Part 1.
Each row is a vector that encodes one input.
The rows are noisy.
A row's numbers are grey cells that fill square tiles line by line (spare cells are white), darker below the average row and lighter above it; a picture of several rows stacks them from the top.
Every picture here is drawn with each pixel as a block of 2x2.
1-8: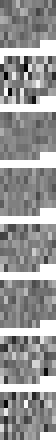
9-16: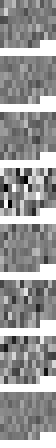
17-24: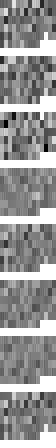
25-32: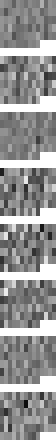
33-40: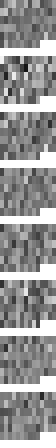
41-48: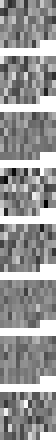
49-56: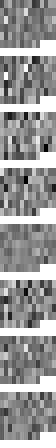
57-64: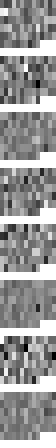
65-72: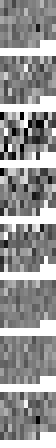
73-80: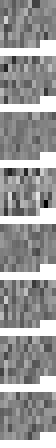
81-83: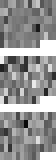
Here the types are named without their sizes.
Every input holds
either a point on a circle and a true/false value, or a fixed value.
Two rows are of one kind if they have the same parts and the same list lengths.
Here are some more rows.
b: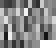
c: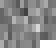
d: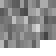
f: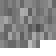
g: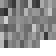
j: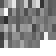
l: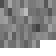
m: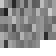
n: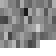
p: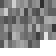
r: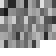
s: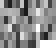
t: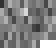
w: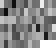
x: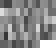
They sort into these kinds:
b, s, x
c, d, f, g, j, l, m, n, p, r, t, w

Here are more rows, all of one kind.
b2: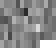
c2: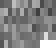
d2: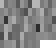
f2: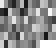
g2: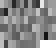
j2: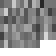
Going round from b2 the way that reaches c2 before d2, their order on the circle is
b2, j2, c2, f2, d2, g2.
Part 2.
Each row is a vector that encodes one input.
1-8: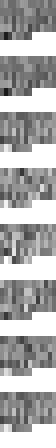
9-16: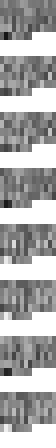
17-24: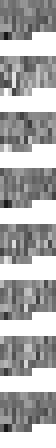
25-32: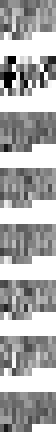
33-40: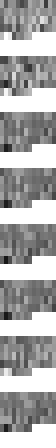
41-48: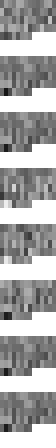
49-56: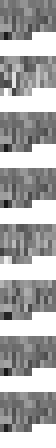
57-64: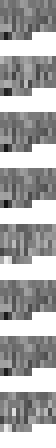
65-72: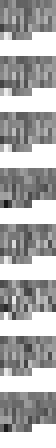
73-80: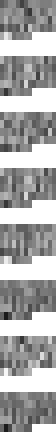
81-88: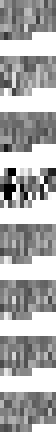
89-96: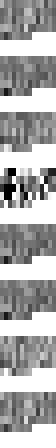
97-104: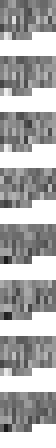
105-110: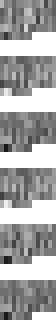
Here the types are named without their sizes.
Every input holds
a list of points on a line.
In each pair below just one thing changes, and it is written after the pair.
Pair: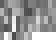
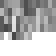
the place on the line in item 2 of the list
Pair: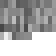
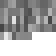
the place on the line in item 2 of the list
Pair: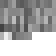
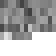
the place on the line in item 2 of the list
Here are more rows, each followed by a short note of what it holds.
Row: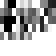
the empty list
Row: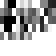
the empty list
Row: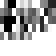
the empty list
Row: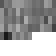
a list of one item
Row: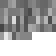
a list of two items
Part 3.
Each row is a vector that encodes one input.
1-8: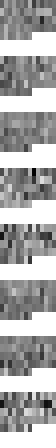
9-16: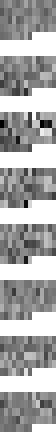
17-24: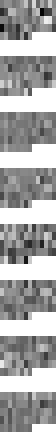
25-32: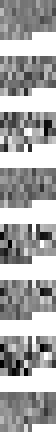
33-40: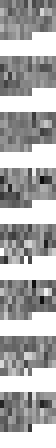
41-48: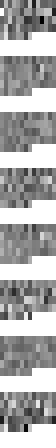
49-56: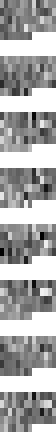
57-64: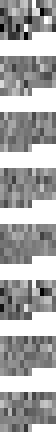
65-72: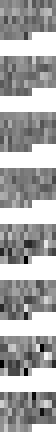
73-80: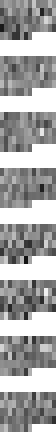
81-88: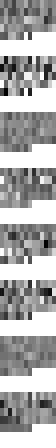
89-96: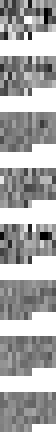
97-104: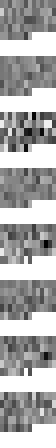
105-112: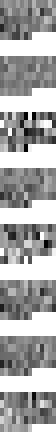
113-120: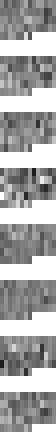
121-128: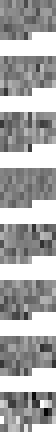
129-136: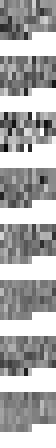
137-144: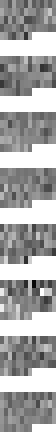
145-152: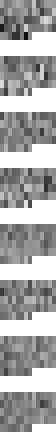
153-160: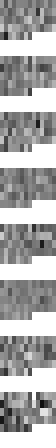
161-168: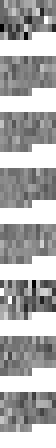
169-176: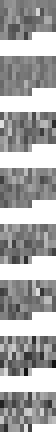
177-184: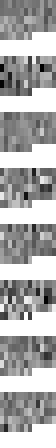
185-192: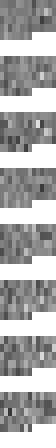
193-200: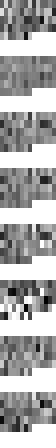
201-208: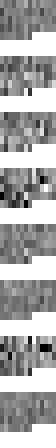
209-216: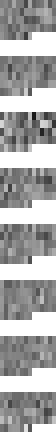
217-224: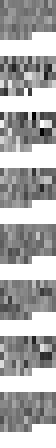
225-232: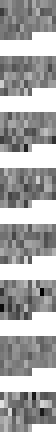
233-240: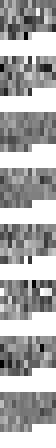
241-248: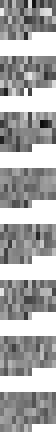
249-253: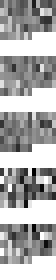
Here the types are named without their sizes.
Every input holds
a label, together with either a point on a circle, or a fixed value.
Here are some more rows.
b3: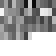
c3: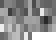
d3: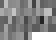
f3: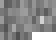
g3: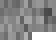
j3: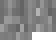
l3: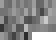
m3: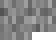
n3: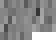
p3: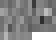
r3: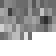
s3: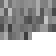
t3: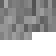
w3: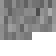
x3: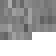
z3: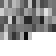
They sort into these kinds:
b3, f3, l3, n3, w3
c3, d3, g3, j3, m3, p3, r3, s3, t3, x3, z3

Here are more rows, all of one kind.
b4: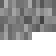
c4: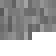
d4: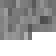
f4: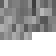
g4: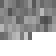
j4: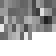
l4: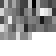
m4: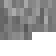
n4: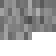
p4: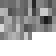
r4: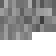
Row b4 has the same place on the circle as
c4, f4, j4 and r4.
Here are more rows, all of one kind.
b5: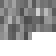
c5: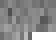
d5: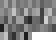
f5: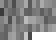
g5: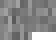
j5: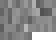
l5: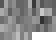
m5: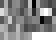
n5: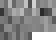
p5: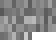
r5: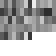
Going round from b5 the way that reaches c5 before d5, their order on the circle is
b5, n5, j5, g5, r5, f5, l5, m5, p5, c5, d5.
